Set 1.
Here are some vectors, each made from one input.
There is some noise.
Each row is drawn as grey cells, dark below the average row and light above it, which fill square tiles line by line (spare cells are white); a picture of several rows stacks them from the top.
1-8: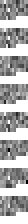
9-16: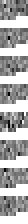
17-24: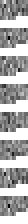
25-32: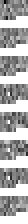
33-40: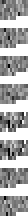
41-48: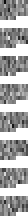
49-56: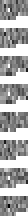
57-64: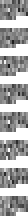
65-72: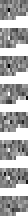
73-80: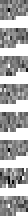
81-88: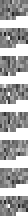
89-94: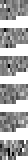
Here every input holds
either a point on a 9-point circle and a true/false value, or a fixed value.
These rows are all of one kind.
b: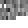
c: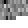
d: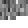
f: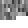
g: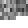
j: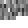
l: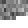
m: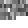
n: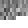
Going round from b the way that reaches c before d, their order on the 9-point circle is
b, c, f, d, m, n, l, j, g.
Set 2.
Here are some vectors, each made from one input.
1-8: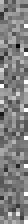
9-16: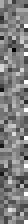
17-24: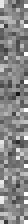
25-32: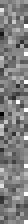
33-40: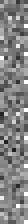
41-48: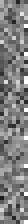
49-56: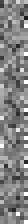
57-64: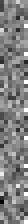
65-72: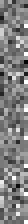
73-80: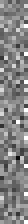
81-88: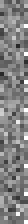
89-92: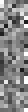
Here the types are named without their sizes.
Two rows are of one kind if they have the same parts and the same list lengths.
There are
2 kinds of row.
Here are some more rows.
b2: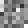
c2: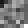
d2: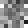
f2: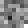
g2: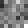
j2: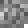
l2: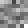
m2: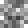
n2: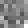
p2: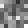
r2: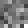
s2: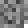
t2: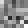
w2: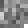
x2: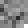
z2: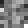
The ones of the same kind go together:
b2, c2, f2, g2, j2, l2, m2, n2, r2, s2, t2, w2, x2, z2
d2, p2

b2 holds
a point on a circle and three true/false values.
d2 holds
a point on a circle.
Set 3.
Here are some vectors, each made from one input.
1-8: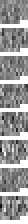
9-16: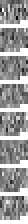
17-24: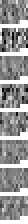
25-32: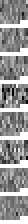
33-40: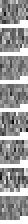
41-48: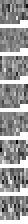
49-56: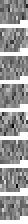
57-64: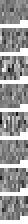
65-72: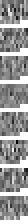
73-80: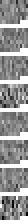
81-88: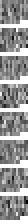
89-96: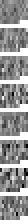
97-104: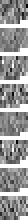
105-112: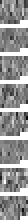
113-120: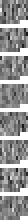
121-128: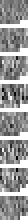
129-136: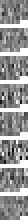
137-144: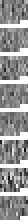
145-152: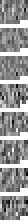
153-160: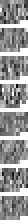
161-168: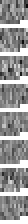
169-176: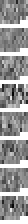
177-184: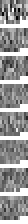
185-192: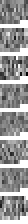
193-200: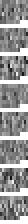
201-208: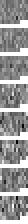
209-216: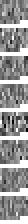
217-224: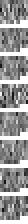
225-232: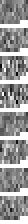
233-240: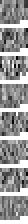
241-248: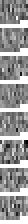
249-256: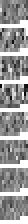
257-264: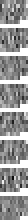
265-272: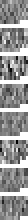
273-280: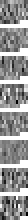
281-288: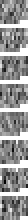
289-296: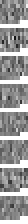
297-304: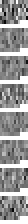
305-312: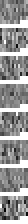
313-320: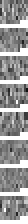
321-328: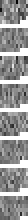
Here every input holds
either a point on a 13-point line, or three true/false values.
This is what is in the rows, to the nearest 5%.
About 55% of them hold a point on a 13-point line. The rest hold three true/false values.
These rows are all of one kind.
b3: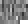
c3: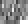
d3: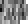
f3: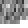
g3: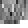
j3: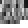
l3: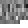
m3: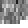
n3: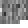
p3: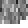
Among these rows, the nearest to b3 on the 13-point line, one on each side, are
d3 and p3.
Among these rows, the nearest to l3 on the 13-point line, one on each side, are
m3 and p3.
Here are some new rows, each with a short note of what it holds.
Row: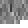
three true/false values
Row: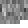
three true/false values
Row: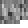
three true/false values
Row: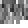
three true/false values
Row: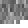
three true/false values
